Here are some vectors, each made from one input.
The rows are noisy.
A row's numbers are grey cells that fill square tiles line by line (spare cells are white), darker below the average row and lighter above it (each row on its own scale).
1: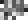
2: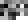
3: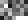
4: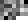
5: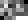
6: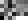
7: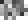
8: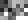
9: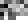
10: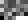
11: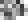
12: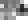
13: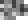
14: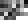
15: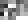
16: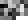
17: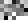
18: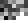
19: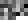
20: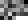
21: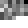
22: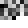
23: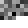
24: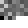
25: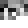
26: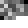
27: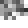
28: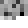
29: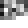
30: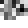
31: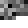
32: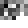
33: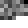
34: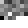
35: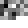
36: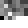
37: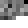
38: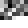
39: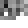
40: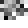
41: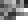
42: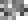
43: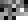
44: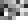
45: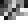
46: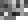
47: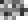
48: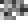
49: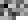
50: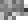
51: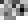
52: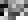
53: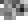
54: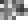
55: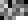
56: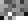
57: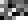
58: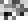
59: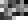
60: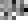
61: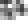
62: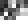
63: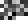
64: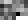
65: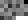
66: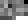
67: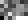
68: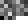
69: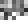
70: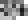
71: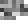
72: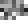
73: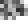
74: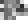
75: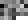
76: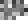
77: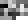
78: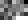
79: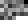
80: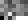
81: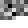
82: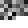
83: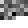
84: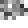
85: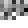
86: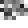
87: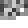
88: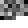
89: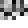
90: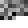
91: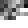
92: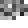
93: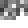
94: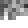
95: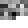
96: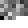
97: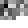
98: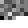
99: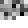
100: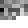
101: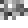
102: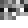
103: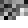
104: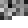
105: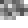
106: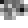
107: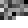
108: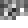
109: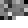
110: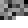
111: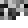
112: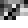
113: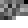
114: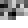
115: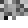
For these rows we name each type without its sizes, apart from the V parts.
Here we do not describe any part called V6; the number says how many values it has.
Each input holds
either a point on a line and a true/false value, or a value of V6.
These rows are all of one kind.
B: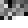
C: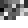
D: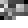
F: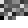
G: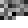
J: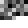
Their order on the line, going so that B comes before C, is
B, D, J, F, G, C.
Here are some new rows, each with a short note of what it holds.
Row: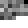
a point on a line and a true/false value
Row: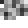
a value of V6
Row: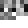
a point on a line and a true/false value
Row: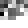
a point on a line and a true/false value
